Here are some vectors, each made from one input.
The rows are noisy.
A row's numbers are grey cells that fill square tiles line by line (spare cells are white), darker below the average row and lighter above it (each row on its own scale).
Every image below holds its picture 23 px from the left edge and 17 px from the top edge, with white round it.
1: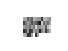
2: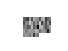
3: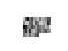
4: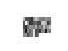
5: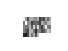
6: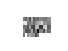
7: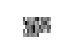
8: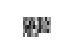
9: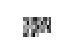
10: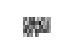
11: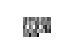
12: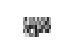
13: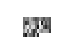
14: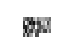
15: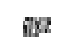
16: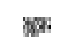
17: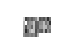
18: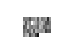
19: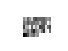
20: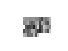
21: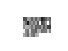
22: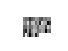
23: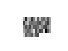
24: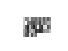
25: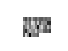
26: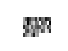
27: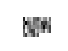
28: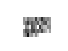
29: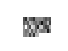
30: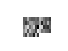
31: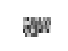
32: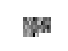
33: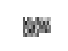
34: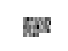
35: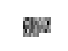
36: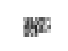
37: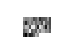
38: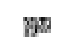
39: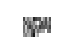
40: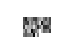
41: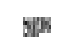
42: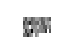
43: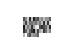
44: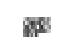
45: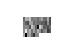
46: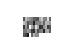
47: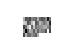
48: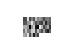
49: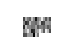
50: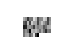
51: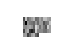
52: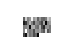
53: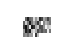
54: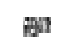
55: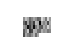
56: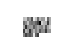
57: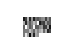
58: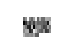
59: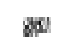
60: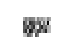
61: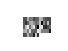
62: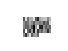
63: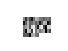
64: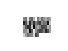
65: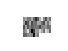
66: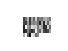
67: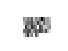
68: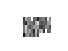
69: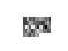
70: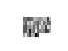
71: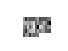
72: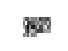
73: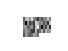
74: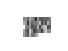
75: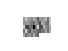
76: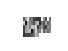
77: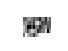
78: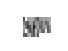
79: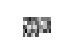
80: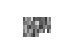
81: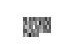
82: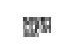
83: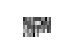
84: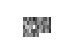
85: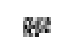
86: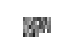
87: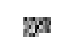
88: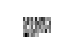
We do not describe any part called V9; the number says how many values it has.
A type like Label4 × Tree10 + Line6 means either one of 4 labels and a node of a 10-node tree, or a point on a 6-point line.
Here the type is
(Circle6 + Label8) × V9.
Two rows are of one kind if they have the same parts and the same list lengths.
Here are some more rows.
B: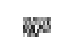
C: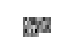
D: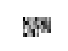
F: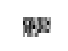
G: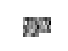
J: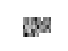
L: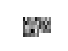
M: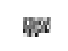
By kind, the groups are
B, C, F, G, M
D, J, L

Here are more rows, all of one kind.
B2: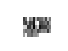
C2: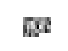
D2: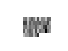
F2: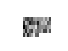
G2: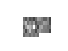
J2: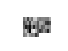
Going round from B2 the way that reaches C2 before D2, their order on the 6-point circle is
B2, F2, J2, C2, G2, D2.
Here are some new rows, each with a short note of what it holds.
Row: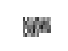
one of 8 labels and a value of V9
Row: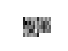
a point on a 6-point circle and a value of V9
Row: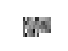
one of 8 labels and a value of V9
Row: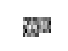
a point on a 6-point circle and a value of V9
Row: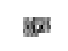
one of 8 labels and a value of V9
